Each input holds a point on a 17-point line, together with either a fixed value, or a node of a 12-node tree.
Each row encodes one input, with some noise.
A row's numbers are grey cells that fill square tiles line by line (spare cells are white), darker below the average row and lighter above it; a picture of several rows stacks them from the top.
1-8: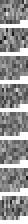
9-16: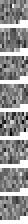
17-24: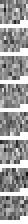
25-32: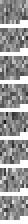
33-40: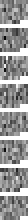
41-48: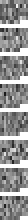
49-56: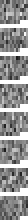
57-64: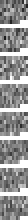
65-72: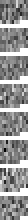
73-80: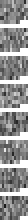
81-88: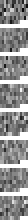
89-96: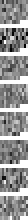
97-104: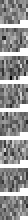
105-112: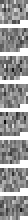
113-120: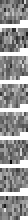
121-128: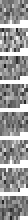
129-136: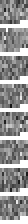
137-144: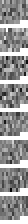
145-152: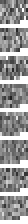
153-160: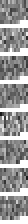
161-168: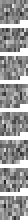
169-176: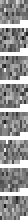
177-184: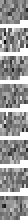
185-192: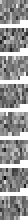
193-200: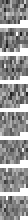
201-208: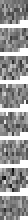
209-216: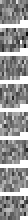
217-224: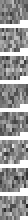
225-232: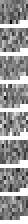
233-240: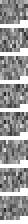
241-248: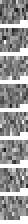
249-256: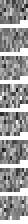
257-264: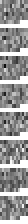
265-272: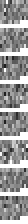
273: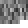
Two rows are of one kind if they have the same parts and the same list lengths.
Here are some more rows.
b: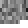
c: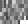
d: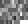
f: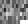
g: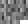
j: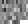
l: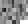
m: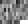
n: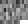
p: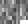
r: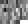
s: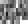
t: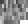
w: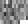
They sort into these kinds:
b, c, d, g, p, s, w
f, j, l, m, n, r, t

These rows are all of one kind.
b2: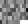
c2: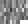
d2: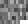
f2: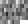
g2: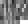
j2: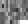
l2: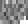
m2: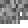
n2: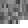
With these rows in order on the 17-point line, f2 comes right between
c2 and l2.
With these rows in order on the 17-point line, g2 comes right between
b2 and c2.
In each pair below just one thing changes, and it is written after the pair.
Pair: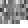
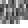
the place on the 17-point line
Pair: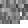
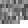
the node of the tree
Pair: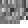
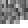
the node of the tree
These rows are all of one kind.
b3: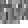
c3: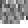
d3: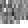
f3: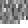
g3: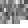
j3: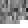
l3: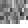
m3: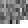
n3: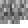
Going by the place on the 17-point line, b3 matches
c3, d3 and f3.
